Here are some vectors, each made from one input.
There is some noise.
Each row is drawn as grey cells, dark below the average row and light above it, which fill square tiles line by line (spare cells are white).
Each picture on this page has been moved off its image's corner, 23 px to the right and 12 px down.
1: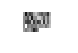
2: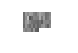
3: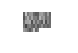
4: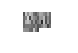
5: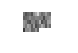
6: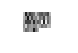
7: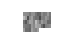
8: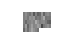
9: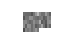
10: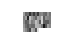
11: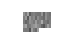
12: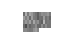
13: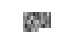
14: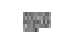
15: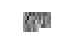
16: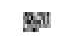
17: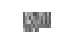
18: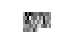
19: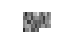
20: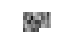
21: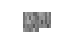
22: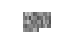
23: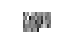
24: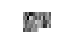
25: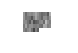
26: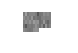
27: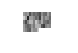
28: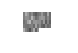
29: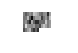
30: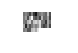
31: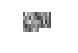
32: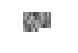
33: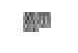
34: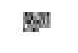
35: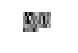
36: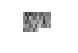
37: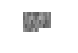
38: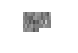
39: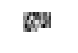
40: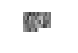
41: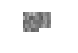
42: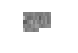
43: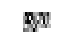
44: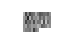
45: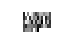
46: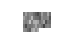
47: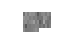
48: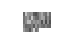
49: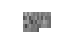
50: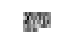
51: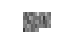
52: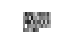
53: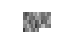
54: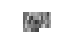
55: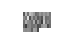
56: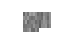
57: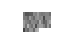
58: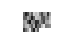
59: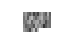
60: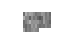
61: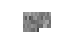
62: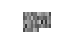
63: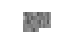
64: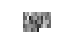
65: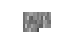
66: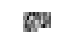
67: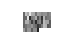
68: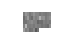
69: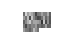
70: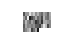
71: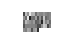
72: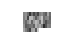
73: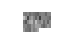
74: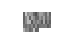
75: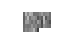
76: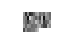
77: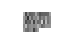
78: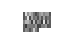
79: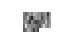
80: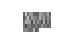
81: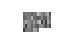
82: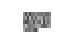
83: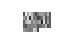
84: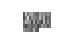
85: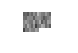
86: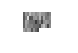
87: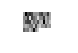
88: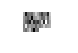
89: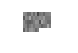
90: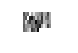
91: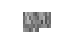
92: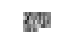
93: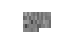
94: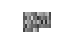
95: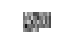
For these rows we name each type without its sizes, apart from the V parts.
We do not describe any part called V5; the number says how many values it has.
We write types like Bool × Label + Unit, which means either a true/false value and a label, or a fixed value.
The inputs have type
(Bool × Bool × Bool + Unit) × V5 + Line.
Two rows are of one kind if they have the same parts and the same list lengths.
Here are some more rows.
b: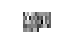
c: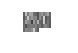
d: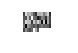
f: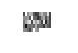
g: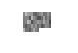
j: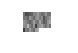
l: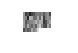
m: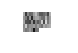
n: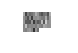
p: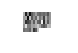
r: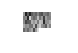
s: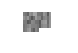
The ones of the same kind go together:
b, g, m, n, p
c, f, s
d, j, l, r

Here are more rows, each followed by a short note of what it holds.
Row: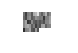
a point on a line
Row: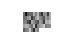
a point on a line
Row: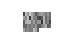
three true/false values and a value of V5
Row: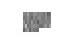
three true/false values and a value of V5
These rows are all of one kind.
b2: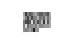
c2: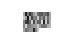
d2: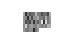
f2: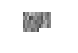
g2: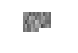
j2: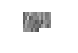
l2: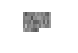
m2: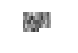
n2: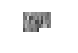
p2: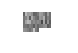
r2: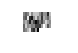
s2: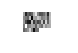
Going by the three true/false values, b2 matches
n2, p2 and r2.
